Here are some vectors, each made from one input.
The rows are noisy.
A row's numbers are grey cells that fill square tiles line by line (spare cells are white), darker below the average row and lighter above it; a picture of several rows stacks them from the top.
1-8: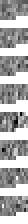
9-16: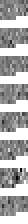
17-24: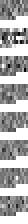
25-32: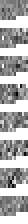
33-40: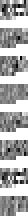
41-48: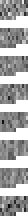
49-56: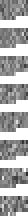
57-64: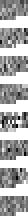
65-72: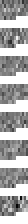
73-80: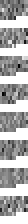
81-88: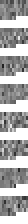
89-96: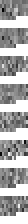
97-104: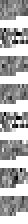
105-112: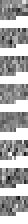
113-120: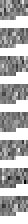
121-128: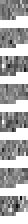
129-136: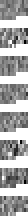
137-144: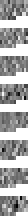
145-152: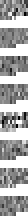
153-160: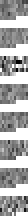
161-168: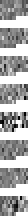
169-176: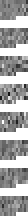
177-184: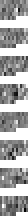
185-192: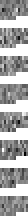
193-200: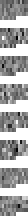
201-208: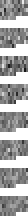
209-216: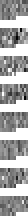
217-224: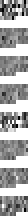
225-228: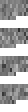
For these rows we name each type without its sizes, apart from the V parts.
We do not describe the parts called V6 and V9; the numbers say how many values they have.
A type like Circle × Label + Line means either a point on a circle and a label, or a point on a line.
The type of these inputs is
(Label × V9 + V6) × Tree × Tree × (Tree + Unit) + Line.
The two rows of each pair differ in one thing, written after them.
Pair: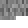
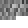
the value of V9
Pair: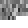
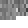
the value of V9
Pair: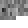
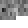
the node of one of the two trees
